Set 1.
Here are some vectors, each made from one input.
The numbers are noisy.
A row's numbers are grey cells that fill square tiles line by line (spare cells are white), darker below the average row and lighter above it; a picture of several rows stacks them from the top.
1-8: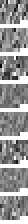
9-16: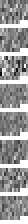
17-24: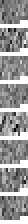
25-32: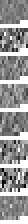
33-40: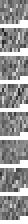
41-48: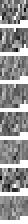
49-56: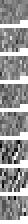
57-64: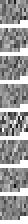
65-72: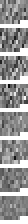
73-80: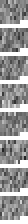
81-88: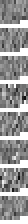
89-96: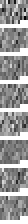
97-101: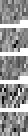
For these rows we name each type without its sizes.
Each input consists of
a point on a line, a node of a tree and a true/false value.
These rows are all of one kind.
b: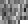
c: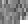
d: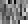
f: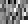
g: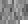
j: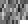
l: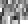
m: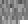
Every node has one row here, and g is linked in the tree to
b and j.
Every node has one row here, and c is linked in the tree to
d and j.
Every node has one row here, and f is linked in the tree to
j.
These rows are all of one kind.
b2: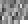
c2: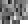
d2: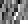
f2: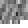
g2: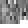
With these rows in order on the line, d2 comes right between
b2 and c2.
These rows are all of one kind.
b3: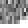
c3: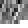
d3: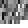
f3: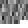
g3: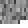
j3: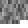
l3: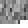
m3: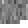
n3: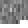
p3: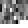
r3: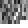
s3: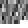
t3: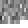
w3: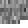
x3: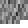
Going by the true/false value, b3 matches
c3, d3, r3 and t3.
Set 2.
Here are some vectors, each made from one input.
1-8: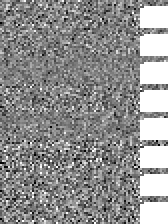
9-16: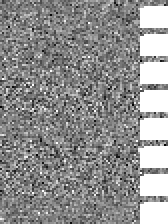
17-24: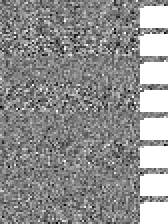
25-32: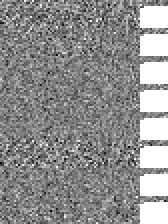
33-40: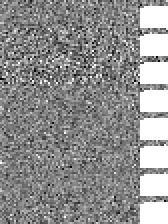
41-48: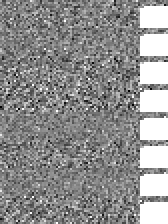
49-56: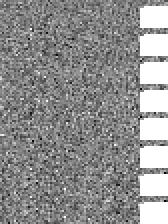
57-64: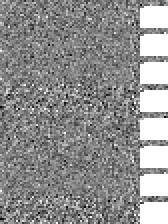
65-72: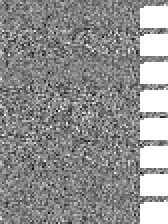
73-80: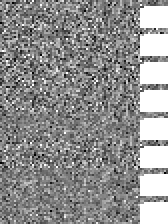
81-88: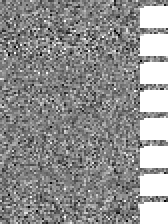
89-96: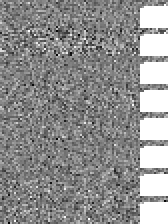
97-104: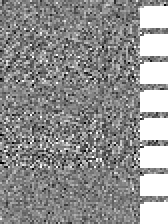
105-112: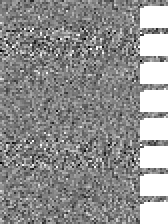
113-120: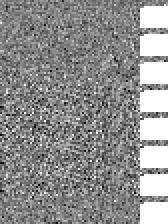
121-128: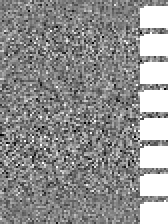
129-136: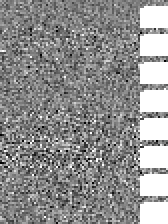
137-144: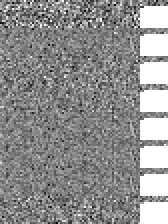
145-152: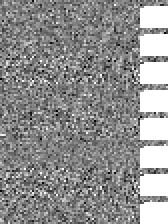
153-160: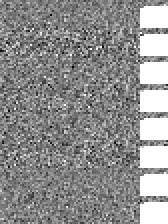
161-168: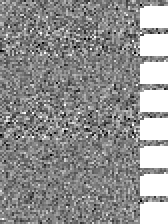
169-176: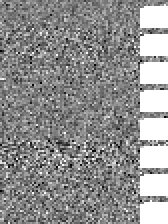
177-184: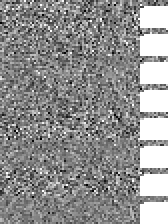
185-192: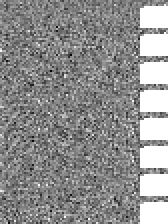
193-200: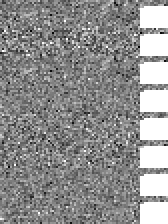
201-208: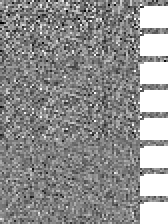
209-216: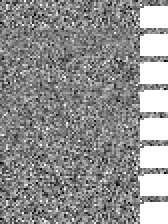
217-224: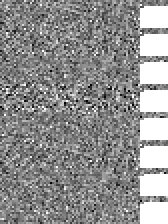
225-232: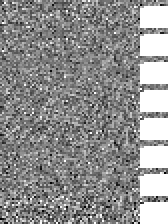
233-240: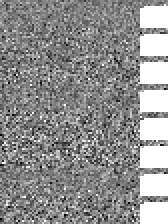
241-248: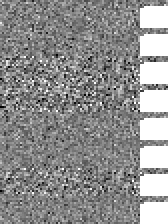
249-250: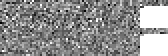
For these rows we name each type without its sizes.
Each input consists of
either a point on a circle and a true/false value, or a point on each of two lines.
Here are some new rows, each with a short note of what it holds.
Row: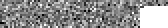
a point on a circle and a true/false value
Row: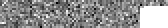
a point on each of two lines
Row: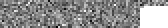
a point on each of two lines
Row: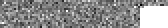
a point on each of two lines
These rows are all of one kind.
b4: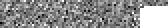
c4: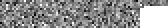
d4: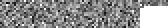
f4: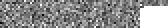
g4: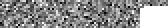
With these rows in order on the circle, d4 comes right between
f4 and g4.
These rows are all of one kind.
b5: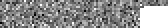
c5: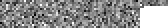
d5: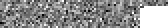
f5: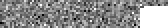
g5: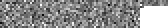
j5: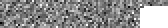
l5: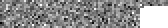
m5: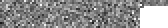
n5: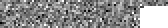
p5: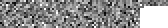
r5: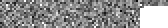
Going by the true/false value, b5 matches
c5, g5, p5 and r5.
